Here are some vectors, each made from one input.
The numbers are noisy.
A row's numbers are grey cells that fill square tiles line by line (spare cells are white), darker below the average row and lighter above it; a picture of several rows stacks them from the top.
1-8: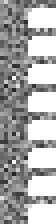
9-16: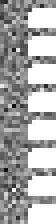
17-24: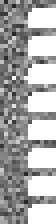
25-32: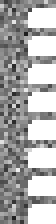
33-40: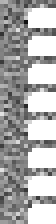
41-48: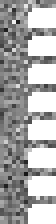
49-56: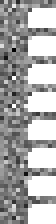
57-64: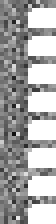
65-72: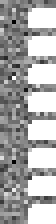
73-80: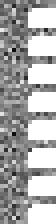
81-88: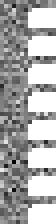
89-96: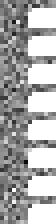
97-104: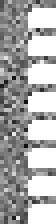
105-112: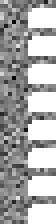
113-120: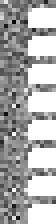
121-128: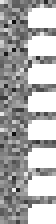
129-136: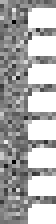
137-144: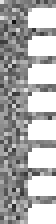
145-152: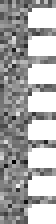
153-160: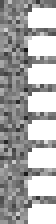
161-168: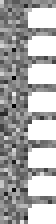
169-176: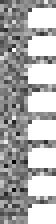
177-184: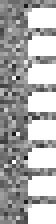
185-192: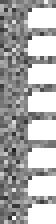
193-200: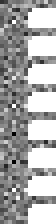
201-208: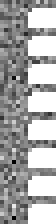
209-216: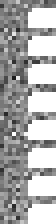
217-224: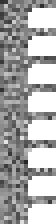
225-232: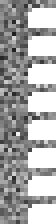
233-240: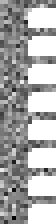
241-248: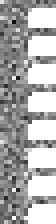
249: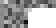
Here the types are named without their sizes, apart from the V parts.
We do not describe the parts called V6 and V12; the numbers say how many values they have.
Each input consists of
a point on a circle and a true/false value, together with either a fixed value, or a value of V6 and a value of V12.
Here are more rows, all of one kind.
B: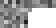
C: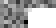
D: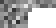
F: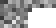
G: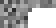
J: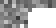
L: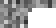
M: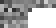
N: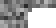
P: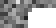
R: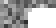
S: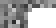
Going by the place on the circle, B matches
J, L and N.
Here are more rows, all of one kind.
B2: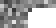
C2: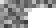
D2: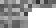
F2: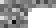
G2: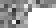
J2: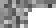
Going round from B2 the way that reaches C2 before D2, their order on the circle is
B2, J2, C2, F2, D2, G2.
